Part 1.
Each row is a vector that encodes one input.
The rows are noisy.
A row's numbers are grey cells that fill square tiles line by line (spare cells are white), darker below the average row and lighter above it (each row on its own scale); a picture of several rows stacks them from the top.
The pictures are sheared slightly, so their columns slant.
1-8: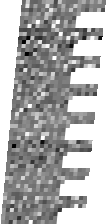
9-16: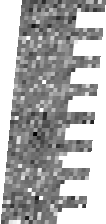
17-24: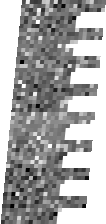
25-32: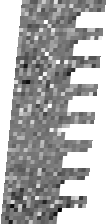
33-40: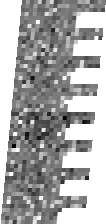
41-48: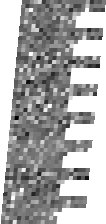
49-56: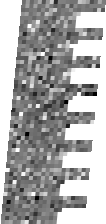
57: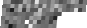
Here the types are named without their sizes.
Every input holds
either a fixed value, or three true/false values.
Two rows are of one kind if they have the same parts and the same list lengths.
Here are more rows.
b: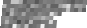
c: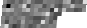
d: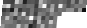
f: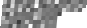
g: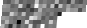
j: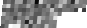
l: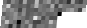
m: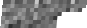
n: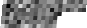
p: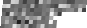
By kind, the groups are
b, d, f, g, j, l, m, p
c, n

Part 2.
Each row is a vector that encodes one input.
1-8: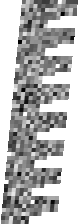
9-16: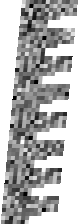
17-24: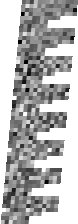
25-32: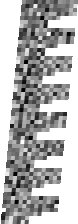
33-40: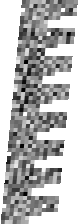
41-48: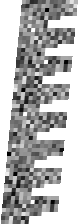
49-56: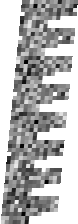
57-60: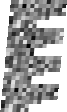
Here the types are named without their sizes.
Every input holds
a point on a circle.
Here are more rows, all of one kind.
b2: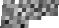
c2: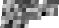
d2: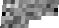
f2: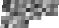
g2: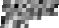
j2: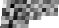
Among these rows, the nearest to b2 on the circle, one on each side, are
d2 and g2.
